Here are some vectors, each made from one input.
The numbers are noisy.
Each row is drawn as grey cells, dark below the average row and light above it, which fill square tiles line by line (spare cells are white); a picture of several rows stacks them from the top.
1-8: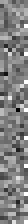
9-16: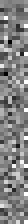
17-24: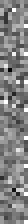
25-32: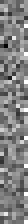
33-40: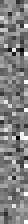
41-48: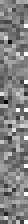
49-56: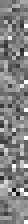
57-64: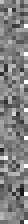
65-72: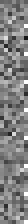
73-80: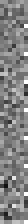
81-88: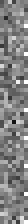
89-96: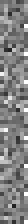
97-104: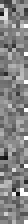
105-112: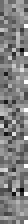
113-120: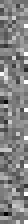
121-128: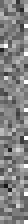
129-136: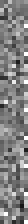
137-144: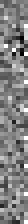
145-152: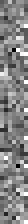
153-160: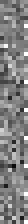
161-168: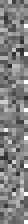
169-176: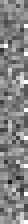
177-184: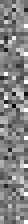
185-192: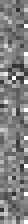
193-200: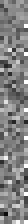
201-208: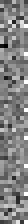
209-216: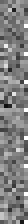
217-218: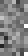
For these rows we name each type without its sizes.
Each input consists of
either a point on a circle, or a point on each of two lines and three true/false values.
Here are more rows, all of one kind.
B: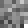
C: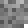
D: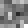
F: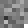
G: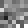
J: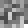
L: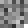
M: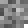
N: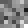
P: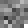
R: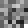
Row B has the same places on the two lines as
D, F, N and P.
